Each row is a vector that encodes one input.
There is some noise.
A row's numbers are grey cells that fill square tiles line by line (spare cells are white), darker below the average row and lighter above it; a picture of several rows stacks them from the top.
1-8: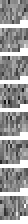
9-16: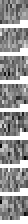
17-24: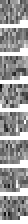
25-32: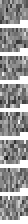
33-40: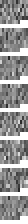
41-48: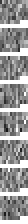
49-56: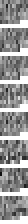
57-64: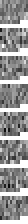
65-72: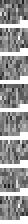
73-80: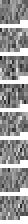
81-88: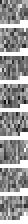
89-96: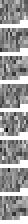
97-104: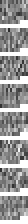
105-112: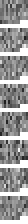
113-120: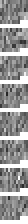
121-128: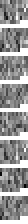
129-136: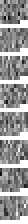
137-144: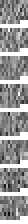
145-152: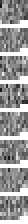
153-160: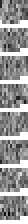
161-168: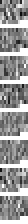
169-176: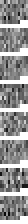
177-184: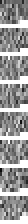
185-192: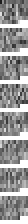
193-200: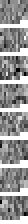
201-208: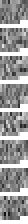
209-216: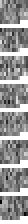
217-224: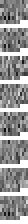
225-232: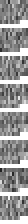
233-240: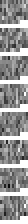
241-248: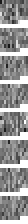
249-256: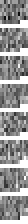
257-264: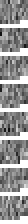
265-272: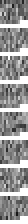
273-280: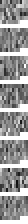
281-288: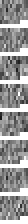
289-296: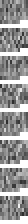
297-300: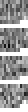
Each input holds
either a node of an 11-node tree, or a list of up to two points on a 5-point circle.
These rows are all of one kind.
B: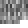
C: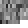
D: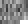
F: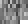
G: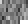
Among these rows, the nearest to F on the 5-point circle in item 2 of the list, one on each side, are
B and D.
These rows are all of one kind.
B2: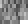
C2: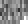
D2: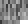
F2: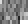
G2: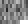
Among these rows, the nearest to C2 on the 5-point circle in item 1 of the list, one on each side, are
F2 and G2.
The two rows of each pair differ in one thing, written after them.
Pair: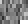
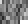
the place on the 5-point circle in item 2 of the list
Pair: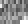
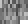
the place on the 5-point circle in item 2 of the list
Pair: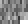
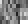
the place on the 5-point circle in item 1 of the list
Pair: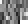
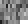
the place on the 5-point circle in item 1 of the list
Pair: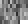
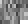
the place on the 5-point circle in item 2 of the list
